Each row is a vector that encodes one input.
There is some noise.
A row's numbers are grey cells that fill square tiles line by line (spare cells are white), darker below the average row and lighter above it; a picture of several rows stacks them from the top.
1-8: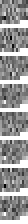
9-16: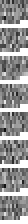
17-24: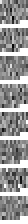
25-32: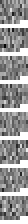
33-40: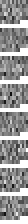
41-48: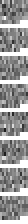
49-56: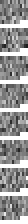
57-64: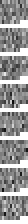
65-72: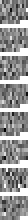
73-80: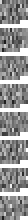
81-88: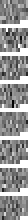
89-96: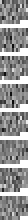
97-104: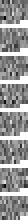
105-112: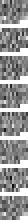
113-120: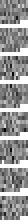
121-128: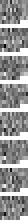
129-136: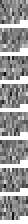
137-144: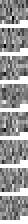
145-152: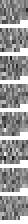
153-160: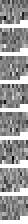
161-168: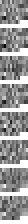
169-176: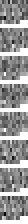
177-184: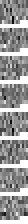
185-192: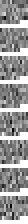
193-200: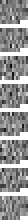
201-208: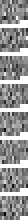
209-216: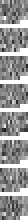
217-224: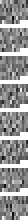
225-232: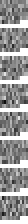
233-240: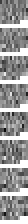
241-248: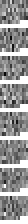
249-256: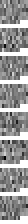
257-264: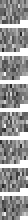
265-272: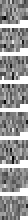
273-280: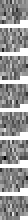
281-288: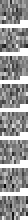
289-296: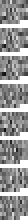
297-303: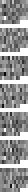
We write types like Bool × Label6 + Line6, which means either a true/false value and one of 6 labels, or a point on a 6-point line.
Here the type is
Bool × Label5 + Unit.
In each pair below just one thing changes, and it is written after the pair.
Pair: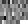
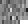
the true/false value
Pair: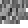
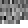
the label
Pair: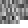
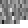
the true/false value
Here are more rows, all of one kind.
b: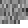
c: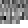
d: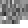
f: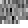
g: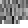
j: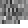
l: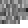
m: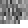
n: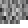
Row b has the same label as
l and n.
